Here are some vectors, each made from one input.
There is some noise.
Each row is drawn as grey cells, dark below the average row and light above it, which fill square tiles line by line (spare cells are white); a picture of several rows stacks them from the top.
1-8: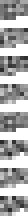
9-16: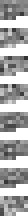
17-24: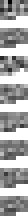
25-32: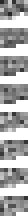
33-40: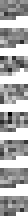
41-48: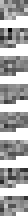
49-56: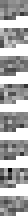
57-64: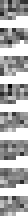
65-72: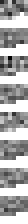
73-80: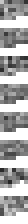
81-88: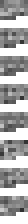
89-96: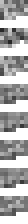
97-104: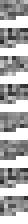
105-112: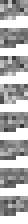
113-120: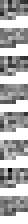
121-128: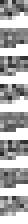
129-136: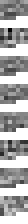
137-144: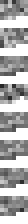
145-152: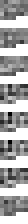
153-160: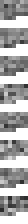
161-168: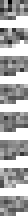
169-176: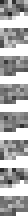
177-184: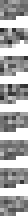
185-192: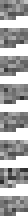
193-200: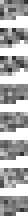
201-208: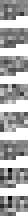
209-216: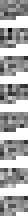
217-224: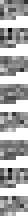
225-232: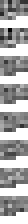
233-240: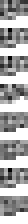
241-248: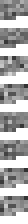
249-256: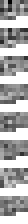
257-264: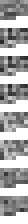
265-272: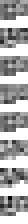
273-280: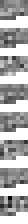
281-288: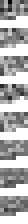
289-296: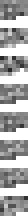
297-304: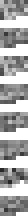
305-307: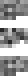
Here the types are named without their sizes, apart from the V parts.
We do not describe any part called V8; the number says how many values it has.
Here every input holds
either a point on a line, or a true/false value and a value of V8.
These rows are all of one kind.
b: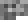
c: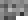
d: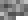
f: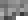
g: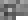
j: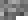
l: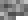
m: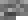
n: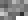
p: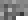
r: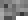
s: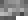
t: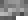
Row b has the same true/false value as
d, g, l and m.
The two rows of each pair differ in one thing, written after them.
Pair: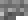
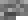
the true/false value
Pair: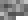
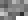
the true/false value
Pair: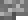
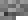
the value of V8
